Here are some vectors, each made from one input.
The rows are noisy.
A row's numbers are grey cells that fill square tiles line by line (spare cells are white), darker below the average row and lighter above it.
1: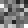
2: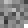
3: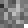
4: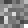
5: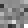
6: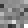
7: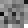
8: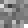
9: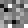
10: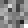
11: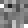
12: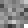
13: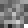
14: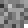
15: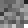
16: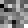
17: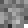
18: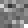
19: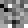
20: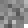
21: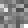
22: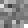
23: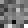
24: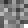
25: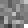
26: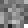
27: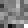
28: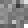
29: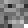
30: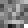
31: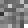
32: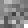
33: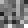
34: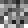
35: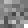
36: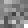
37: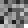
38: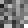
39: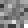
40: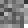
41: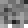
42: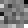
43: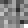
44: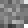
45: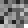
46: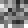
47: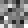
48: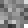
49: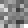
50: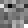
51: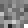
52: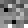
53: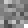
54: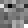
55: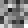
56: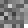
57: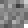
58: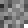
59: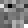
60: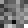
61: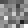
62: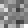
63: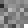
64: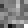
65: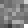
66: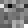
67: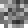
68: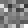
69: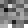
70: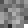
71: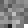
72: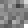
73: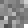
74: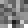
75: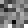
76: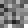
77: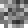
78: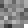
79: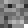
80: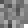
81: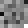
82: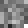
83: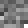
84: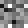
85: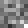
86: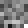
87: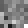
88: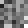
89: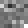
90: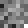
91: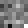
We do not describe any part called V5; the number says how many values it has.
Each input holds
a point on an 8-point line and a value of V5, together with either a fixed value, or three true/false values.
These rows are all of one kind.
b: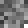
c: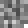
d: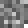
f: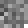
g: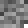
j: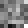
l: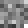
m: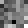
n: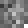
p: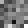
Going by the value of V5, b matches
d, m, n and p.
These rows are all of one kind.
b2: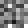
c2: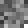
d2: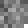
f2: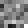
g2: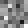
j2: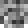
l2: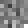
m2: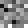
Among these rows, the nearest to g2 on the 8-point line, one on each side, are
j2 and l2.
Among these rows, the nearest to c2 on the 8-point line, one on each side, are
b2 and d2.
